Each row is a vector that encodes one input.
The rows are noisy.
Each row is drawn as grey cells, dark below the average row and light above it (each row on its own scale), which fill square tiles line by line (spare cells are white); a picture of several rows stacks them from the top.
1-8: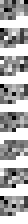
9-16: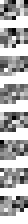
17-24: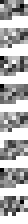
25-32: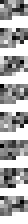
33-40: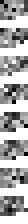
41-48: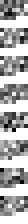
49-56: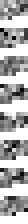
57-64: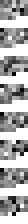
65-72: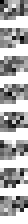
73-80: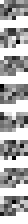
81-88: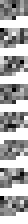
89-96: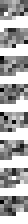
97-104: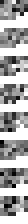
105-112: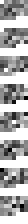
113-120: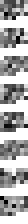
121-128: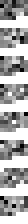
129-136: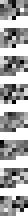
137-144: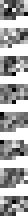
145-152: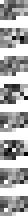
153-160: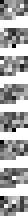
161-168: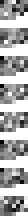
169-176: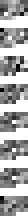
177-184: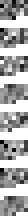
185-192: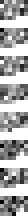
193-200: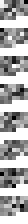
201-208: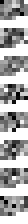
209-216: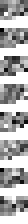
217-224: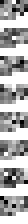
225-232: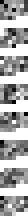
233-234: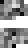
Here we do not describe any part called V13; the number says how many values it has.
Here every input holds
a value of V13, together with either a point on an 8-point circle and a true/false value, or a fixed value.
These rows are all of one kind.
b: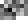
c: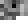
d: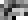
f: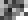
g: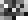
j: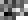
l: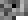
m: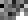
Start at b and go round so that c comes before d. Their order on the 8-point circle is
b, m, c, f, j, d, l, g.
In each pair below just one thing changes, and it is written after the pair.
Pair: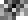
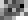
the value of V13
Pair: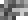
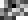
the value of V13
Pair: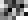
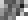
the place on the 8-point circle
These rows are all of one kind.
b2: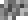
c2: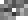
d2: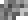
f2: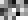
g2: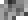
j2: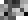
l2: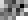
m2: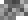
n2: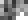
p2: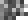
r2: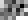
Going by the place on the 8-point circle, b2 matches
c2, g2 and m2.
